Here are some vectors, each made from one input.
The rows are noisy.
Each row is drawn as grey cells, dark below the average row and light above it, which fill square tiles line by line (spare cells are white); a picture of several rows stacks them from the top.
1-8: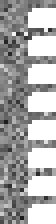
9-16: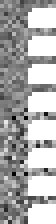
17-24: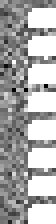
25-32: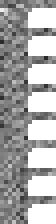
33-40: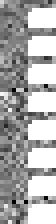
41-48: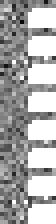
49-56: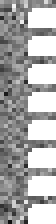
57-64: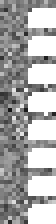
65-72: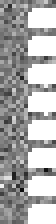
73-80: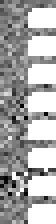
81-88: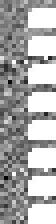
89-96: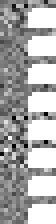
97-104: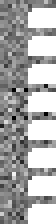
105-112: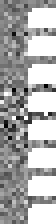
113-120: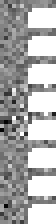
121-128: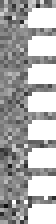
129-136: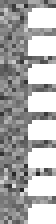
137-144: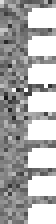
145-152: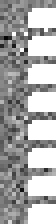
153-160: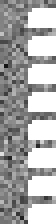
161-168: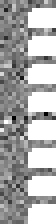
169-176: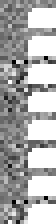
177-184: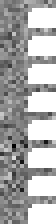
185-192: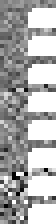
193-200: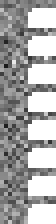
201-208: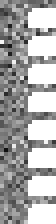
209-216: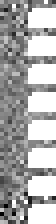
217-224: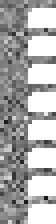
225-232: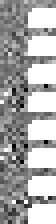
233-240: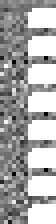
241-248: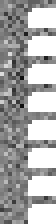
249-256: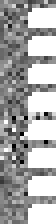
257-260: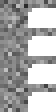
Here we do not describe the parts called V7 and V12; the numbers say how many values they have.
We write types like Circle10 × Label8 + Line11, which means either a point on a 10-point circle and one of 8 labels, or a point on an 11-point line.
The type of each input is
List2(Line6) + V7 × V12.
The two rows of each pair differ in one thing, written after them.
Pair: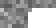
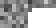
the value of V7
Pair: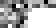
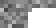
the value of V7
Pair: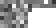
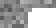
the value of V7
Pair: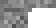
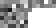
the value of V7
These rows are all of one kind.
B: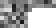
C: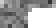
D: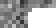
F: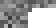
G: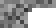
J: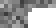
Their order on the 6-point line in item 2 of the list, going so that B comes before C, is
J, B, F, G, C, D.
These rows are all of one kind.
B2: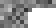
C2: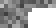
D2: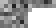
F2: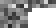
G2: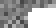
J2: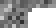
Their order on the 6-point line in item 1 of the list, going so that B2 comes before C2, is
B2, F2, J2, G2, C2, D2.
